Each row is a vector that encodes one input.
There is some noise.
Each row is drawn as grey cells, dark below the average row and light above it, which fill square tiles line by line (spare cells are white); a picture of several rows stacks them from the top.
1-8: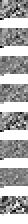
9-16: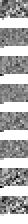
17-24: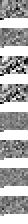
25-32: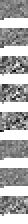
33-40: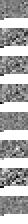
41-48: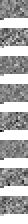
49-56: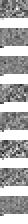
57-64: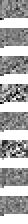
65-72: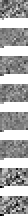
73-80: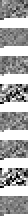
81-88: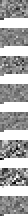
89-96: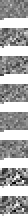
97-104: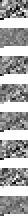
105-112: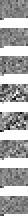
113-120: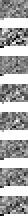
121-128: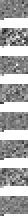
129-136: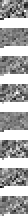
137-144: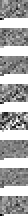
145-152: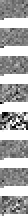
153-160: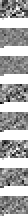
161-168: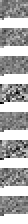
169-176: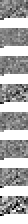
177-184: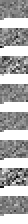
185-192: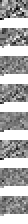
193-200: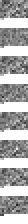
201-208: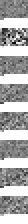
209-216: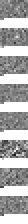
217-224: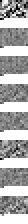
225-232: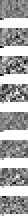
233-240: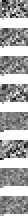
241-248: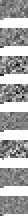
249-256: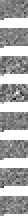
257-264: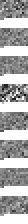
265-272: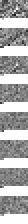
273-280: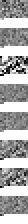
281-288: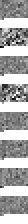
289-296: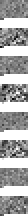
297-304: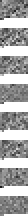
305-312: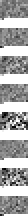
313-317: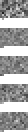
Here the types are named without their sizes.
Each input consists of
a list of points on a circle.
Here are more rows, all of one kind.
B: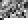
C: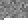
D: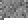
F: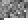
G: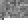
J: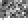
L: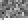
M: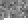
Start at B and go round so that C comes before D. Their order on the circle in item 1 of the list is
B, F, L, G, C, M, J, D.
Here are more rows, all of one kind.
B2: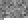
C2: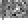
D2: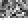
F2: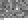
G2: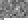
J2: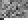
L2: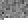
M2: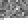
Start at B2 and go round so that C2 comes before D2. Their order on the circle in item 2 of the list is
B2, J2, C2, G2, L2, F2, D2, M2.
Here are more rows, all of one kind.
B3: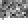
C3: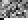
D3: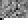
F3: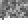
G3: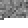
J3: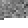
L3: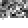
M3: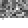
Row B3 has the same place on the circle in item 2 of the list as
C3 and F3.
